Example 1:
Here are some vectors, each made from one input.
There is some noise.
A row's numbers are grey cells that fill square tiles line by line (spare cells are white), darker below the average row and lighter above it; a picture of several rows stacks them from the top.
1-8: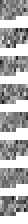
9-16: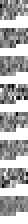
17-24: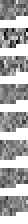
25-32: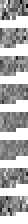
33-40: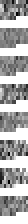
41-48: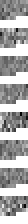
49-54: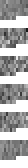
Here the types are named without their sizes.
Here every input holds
a list of points on a line.
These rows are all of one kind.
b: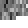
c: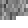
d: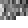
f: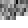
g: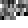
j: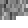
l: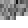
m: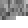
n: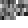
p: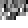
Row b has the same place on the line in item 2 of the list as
c and f.
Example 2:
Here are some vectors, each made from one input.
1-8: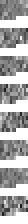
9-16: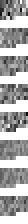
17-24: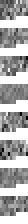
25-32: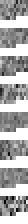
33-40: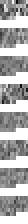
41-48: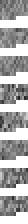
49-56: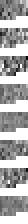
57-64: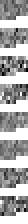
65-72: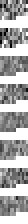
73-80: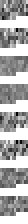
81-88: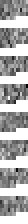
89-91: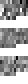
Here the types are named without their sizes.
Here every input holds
either a point on each of two lines, or four true/false values.
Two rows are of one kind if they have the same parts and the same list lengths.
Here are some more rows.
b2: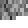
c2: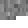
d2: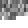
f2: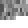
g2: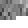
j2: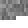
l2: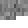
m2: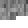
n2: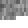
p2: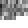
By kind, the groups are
b2
c2, d2, f2, g2, j2, l2, m2, n2, p2

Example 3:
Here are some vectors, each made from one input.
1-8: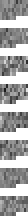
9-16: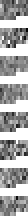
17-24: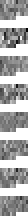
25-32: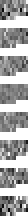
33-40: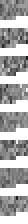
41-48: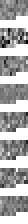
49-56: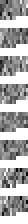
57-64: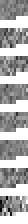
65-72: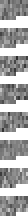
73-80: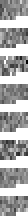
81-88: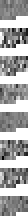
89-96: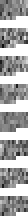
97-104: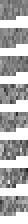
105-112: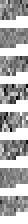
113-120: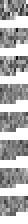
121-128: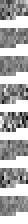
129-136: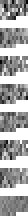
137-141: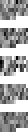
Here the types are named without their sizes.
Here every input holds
a list of points on a line.
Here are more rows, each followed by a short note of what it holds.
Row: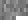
a list of one item
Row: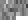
a list of one item
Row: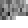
a list of two items
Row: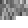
the empty list
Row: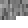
a list of two items
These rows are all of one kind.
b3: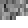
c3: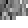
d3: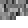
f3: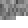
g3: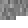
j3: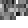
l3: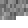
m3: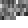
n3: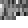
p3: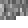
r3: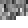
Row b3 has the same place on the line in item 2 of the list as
l3 and p3.
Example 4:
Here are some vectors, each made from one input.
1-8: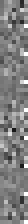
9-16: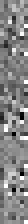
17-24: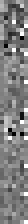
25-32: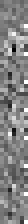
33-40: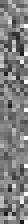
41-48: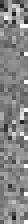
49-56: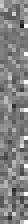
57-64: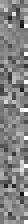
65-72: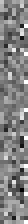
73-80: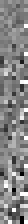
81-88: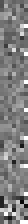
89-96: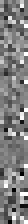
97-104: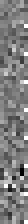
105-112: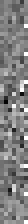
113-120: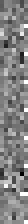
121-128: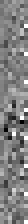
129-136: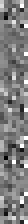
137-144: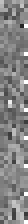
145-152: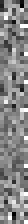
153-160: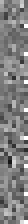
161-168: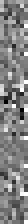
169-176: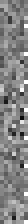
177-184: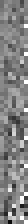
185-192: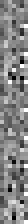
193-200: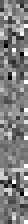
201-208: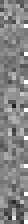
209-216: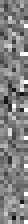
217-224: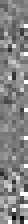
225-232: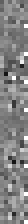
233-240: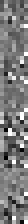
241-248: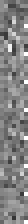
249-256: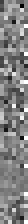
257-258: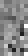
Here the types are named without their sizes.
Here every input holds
either a point on a line, or a node of a tree.
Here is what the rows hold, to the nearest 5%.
About 45% of them hold a point on a line. The rest hold a node of a tree.
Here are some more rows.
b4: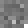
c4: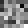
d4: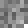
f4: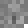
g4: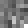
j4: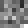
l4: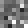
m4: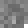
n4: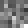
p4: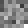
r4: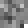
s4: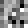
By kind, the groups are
b4, g4, j4, l4, m4, n4
c4, d4, f4, p4, r4, s4

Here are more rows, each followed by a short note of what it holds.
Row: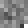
a point on a line
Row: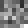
a node of a tree
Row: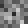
a node of a tree
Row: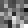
a node of a tree
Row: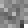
a point on a line
